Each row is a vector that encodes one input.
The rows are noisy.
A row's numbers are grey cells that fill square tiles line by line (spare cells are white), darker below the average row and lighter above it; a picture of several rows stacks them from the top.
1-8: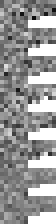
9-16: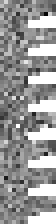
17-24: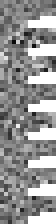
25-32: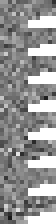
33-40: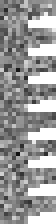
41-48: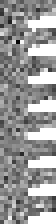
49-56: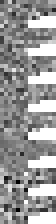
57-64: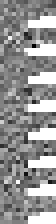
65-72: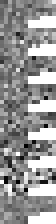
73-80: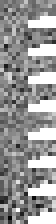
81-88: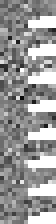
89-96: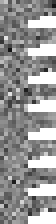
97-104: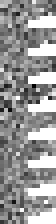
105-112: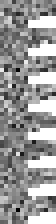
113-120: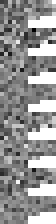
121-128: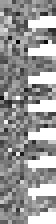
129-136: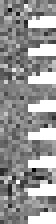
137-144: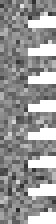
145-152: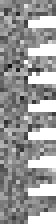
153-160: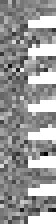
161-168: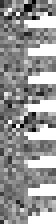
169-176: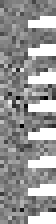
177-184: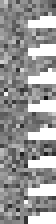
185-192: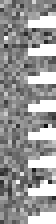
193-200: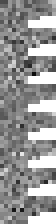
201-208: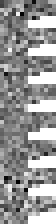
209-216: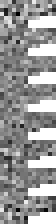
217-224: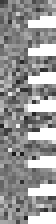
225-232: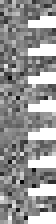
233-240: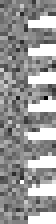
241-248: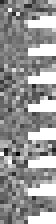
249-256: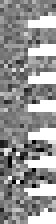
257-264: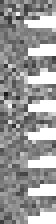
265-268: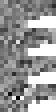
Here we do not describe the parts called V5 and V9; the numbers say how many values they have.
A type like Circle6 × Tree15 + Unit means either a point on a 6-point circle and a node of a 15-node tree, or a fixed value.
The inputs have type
Bool × Bool × Bool × Bool + (Circle6 + Circle10) × V5 + V9.
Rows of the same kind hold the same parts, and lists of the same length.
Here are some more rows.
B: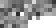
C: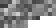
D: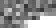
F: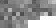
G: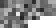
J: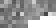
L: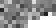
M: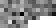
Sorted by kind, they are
B, D, L
C
F, G, M
J

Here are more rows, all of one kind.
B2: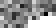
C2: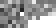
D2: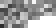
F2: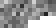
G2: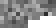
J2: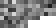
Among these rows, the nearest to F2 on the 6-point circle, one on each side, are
C2 and J2.
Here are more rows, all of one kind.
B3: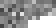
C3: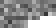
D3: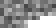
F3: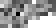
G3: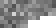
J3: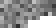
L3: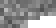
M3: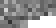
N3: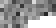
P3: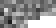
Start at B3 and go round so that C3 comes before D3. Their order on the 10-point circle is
B3, F3, P3, M3, L3, J3, N3, C3, D3, G3.
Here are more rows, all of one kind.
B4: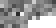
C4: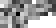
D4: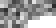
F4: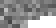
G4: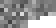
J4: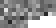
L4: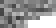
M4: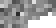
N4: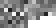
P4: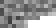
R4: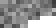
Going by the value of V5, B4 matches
C4, D4 and G4.
